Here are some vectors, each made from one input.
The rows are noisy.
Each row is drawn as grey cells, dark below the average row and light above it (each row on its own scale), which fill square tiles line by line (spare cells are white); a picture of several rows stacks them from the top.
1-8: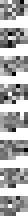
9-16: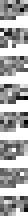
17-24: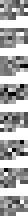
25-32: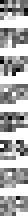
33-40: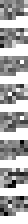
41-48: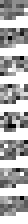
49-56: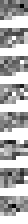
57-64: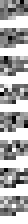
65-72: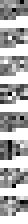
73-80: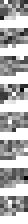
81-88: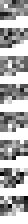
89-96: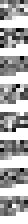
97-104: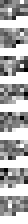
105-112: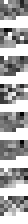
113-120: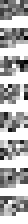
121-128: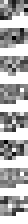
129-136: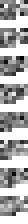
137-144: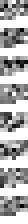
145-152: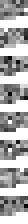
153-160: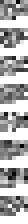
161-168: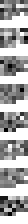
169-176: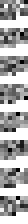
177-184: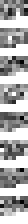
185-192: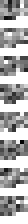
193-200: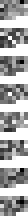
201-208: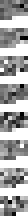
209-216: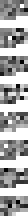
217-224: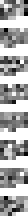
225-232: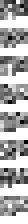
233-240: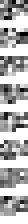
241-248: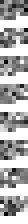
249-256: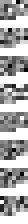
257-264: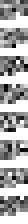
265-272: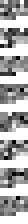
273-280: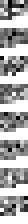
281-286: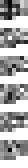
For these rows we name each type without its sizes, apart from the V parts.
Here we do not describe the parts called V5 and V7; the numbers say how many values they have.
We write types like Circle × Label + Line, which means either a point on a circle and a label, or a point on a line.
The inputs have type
Bool × V5 + Label × (List(V7) + Tree).
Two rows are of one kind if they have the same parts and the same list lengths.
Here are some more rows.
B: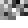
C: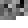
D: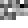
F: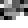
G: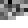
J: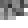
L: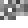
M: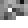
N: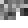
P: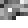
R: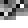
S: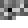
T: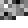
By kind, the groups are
B, D, L, S, T
C, J, M
F, G
N, R
P

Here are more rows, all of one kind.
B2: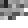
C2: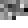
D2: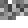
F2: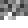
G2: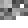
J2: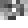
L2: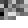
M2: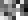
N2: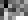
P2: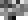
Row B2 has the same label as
J2, L2, N2 and P2.
